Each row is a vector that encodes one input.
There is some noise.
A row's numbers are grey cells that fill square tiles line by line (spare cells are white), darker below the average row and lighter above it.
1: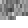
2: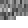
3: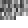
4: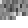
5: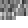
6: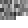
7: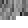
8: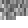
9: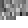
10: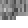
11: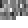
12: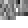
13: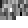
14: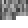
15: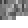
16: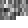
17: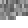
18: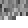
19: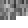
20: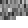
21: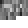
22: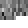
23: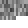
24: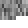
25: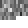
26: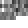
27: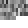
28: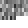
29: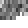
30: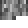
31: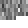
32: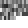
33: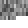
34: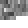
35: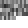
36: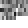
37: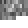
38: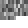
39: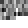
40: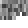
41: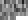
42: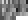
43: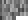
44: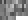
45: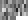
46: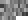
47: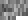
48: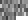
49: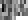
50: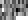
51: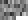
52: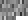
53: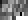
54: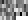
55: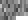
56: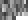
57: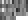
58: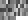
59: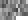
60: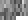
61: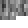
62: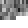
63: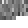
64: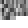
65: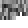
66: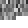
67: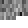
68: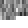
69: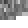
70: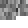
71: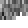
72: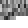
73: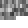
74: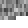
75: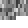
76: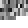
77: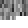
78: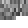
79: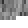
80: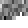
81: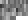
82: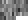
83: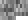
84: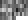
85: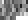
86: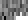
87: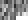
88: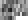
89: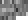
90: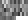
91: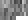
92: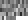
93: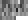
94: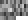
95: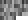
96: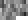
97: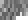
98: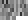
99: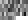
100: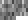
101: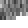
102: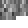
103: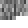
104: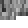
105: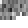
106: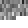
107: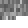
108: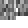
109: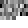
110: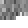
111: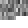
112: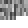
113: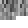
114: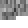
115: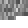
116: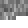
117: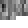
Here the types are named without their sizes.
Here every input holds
three true/false values, together with either a point on a line, or a node of a tree.
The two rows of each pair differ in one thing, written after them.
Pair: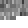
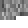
the place on the line
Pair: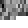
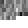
the place on the line
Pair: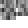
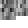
the place on the line
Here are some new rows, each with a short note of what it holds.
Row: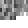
a node of a tree and three true/false values
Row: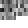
a point on a line and three true/false values
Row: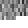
a point on a line and three true/false values
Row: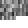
a node of a tree and three true/false values
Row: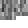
a point on a line and three true/false values
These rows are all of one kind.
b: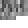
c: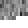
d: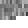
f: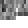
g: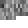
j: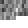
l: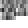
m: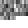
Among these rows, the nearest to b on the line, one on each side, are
d and g.
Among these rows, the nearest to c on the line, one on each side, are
d and f.
